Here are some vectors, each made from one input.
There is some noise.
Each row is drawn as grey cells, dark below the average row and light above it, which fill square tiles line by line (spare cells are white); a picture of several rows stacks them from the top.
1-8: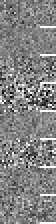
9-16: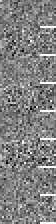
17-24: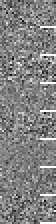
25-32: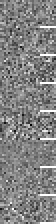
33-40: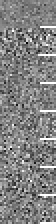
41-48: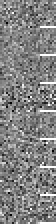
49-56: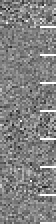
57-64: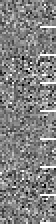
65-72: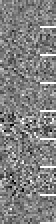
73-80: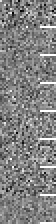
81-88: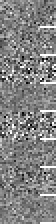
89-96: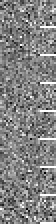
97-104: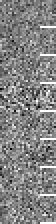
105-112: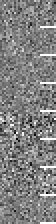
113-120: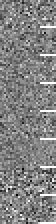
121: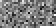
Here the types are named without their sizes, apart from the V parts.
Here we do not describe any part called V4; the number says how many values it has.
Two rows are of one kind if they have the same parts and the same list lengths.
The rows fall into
5 kinds.
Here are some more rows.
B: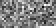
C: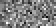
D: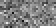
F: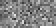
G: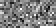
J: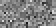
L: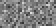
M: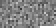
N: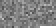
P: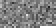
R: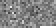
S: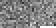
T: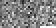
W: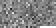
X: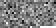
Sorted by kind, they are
B, N, T, X
C, F, L, R, S
D, J
G, M
P, W

